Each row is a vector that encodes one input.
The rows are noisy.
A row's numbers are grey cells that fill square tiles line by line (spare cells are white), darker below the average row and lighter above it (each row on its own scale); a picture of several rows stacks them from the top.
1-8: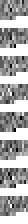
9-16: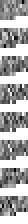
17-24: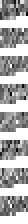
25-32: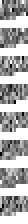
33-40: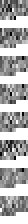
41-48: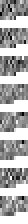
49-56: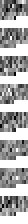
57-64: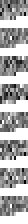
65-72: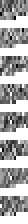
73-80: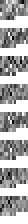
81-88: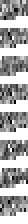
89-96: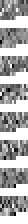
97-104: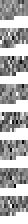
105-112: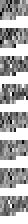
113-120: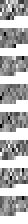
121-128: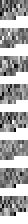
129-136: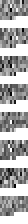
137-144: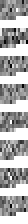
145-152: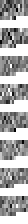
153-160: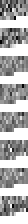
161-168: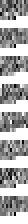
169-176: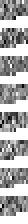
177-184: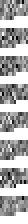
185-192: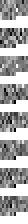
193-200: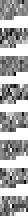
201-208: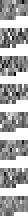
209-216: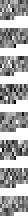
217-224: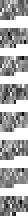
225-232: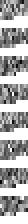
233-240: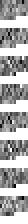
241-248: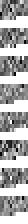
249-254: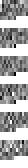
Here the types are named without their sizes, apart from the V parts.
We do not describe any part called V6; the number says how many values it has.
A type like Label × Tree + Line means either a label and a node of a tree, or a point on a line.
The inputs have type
List(Bool × V6).
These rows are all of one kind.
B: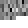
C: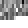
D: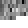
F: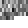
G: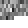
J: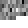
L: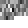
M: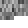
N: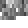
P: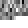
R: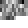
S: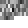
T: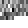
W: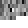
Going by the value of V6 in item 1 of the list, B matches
C, G and T.
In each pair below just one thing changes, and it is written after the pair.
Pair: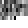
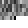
the true/false value in item 2 of the list
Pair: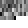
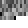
the true/false value in item 2 of the list
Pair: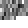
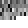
the true/false value in item 1 of the list
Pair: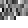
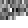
the true/false value in item 1 of the list
